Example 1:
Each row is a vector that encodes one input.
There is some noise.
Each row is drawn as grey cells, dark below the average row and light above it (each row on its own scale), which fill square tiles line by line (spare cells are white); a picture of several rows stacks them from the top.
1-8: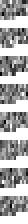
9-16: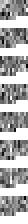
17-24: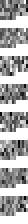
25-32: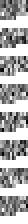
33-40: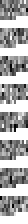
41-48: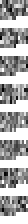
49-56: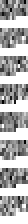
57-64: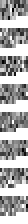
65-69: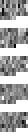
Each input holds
a point on a 7-point line and a true/false value.
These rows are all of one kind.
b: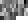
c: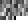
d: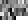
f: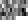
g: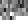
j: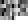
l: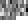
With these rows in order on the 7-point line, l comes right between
c and g.
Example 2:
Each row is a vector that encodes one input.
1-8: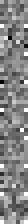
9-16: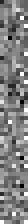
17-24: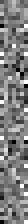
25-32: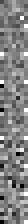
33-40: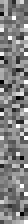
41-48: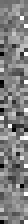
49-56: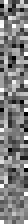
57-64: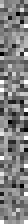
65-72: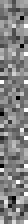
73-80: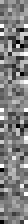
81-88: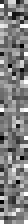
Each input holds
a point on a 7-point line, together with either a fixed value, or four true/false values.
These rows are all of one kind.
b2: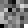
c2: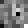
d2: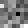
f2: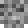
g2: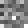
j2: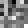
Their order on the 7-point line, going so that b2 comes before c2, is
f2, g2, j2, d2, b2, c2.
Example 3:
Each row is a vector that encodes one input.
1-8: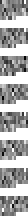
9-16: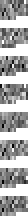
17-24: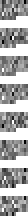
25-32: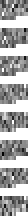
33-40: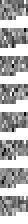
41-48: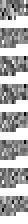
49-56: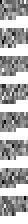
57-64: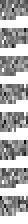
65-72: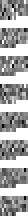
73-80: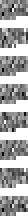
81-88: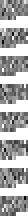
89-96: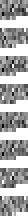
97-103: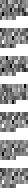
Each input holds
a point on a 9-point line and a true/false value.
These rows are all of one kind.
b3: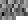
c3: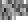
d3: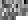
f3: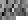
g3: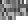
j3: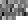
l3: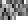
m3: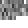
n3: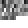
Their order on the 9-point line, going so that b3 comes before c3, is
j3, b3, f3, d3, n3, l3, c3, m3, g3.
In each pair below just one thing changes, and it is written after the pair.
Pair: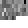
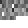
the place on the 9-point line
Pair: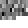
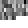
the true/false value
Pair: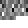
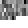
the place on the 9-point line
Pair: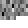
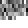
the place on the 9-point line
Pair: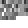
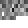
the place on the 9-point line
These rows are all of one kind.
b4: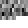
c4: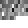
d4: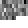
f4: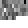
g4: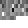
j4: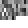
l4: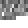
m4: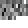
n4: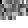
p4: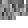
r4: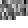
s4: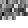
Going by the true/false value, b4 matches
m4, n4, p4 and s4.
